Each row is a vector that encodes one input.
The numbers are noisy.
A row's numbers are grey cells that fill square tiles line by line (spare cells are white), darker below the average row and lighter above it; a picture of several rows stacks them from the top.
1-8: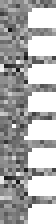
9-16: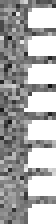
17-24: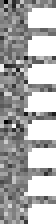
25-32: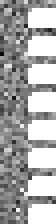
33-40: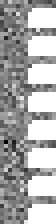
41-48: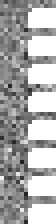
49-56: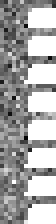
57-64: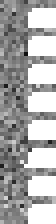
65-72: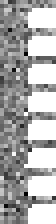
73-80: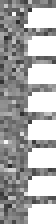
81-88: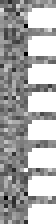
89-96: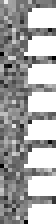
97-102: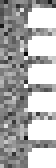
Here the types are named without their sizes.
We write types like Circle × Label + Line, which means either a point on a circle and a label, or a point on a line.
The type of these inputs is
(Bool × Bool × Bool + Unit) × Line × Line × Line.
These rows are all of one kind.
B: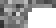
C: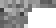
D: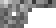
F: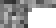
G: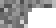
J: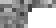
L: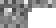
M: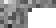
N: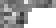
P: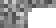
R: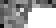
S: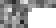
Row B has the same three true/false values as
C, J, L and M.
